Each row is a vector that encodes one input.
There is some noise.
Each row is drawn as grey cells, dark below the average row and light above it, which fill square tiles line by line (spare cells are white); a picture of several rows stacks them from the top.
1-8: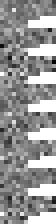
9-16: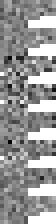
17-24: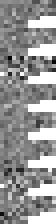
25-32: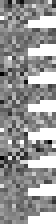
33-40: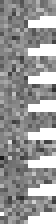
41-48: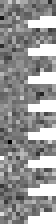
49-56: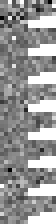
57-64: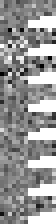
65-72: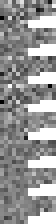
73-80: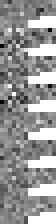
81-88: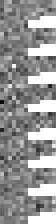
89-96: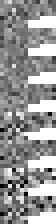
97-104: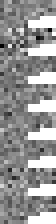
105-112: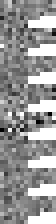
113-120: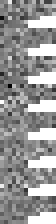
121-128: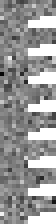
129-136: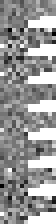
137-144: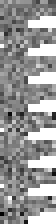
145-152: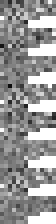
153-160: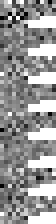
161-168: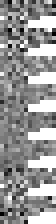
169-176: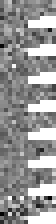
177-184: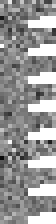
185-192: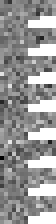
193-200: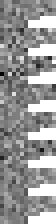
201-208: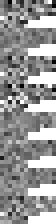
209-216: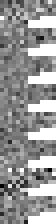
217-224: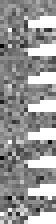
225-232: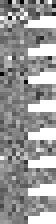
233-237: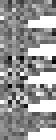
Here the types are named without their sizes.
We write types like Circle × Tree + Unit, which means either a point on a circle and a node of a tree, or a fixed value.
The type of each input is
Bool × Label + Circle.
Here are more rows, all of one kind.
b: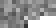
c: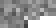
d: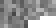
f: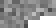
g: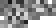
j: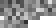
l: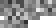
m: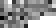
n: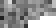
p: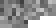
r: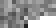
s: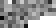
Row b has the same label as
c and r.
